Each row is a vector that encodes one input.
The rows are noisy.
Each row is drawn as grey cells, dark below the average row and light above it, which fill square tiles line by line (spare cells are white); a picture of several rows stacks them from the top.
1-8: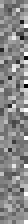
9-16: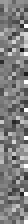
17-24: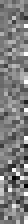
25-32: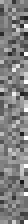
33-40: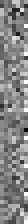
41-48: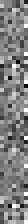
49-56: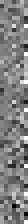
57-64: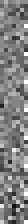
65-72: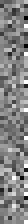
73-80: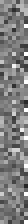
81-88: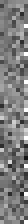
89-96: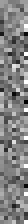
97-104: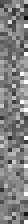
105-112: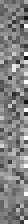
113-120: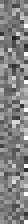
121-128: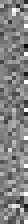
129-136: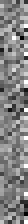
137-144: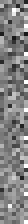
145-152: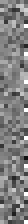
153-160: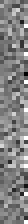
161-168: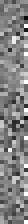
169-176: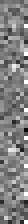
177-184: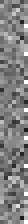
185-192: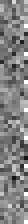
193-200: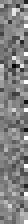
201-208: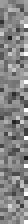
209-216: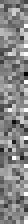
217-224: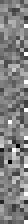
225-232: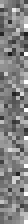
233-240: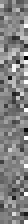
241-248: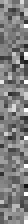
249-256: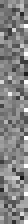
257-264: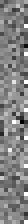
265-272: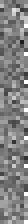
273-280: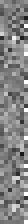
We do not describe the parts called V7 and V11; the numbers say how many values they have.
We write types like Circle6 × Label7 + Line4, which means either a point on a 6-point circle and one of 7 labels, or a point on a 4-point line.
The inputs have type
Circle5 × V11 + (Line6 + Line9) × V7.
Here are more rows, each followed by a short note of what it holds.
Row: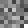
a point on a 6-point line and a value of V7
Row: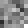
a point on a 5-point circle and a value of V11
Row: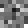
a point on a 9-point line and a value of V7
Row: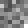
a point on a 5-point circle and a value of V11
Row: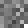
a point on a 6-point line and a value of V7
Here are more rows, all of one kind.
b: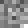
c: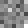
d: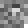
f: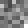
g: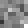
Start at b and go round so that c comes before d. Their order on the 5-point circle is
b, c, g, f, d.
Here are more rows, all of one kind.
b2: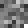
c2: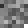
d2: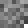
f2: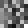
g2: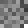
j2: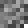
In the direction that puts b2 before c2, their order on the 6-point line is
f2, d2, j2, b2, c2, g2.
